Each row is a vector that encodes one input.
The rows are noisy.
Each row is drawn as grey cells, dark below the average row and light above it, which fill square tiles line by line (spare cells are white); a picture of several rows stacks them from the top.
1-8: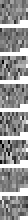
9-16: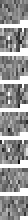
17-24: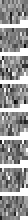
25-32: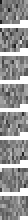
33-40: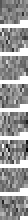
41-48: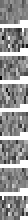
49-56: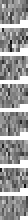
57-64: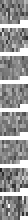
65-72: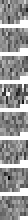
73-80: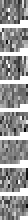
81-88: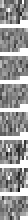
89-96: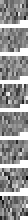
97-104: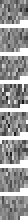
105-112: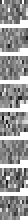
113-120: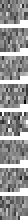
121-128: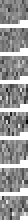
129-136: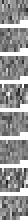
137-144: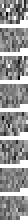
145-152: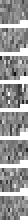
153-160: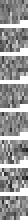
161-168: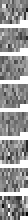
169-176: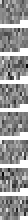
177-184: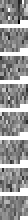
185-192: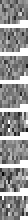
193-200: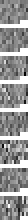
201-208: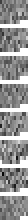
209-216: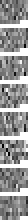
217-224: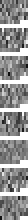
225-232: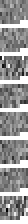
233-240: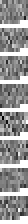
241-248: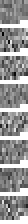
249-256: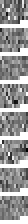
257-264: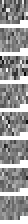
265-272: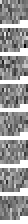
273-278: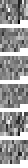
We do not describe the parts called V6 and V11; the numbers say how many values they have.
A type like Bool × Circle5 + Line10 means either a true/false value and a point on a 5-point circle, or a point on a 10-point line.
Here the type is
(Bool × Bool × Bool × Bool × V6 × V11 + Line5) × Line5.
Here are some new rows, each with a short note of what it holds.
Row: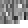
a point on a 5-point line, four true/false values, a value of V6 and a value of V11
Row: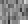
a point on a 5-point line, four true/false values, a value of V6 and a value of V11
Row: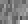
a point on a 5-point line, four true/false values, a value of V6 and a value of V11
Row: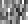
a point on each of two 5-point lines
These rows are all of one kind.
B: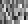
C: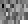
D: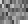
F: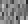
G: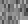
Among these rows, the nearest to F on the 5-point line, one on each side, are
B and C.
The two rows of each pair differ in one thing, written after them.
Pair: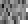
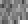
the value of V6
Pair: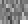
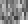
the place on the 5-point line
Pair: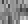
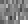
the value of V11
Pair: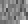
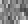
the value of V6
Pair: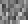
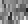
one of the four true/false values
